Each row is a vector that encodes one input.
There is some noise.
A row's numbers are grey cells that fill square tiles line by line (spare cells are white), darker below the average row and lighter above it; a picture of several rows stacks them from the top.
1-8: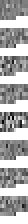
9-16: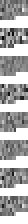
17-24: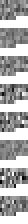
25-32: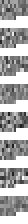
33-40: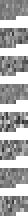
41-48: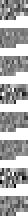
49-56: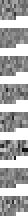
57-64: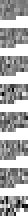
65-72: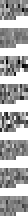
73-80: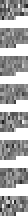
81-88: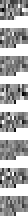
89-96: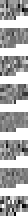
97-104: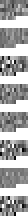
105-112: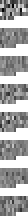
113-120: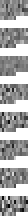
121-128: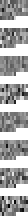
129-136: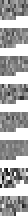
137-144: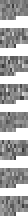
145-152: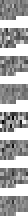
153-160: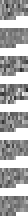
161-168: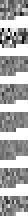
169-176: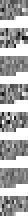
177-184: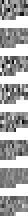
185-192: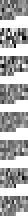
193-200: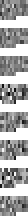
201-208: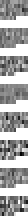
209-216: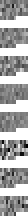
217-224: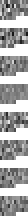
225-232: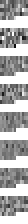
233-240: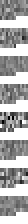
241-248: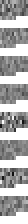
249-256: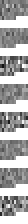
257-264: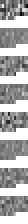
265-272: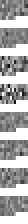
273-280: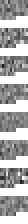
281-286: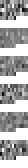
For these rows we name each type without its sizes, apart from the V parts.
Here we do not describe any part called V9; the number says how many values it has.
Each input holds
a list of items, each a true/false value and a value of V9.
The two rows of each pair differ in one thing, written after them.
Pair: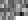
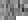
the true/false value in item 2 of the list
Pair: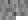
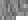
the true/false value in item 2 of the list
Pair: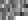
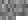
the value of V9 in item 2 of the list
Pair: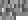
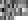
the true/false value in item 2 of the list
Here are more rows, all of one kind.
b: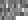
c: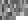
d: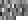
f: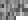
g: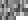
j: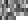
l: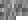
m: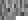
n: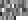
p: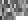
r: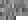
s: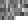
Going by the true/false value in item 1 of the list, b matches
c, f, g and n.
